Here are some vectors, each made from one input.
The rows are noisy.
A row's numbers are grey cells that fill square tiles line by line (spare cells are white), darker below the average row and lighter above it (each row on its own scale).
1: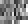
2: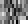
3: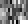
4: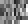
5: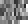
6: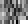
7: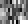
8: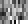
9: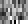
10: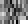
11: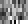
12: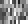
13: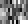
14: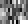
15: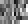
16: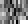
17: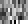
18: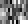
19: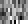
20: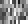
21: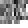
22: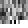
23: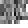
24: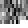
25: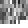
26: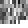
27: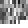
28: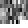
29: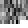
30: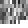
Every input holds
a point on a 5-point line.
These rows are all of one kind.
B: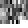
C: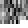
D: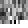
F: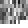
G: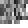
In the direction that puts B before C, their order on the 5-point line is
B, C, G, D, F.
